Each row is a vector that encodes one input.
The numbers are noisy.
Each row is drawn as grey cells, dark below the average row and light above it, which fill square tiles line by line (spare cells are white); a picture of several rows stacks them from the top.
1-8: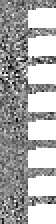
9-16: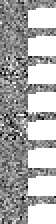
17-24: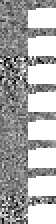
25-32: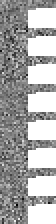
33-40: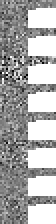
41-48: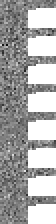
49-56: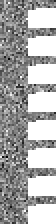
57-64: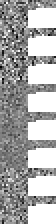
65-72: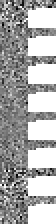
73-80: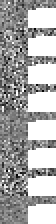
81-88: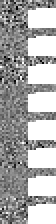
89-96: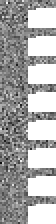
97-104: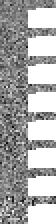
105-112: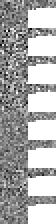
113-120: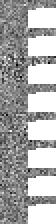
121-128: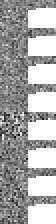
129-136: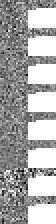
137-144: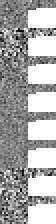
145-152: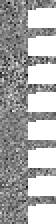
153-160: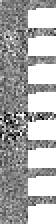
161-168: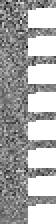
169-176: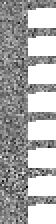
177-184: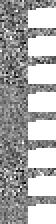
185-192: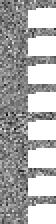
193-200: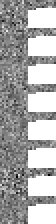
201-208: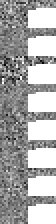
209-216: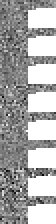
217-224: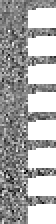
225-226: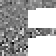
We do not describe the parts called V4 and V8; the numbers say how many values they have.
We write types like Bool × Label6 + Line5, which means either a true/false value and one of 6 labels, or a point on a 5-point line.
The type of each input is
(Bool × V4 + Label7) × V8.
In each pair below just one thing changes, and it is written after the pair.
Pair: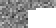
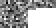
the true/false value
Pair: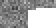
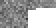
the value of V4
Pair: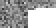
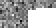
the value of V4
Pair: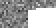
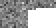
the value of V8
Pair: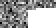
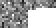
the value of V4
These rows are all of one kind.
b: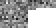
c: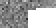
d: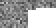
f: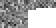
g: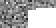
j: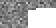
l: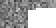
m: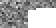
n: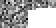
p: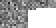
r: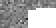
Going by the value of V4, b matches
d and j.
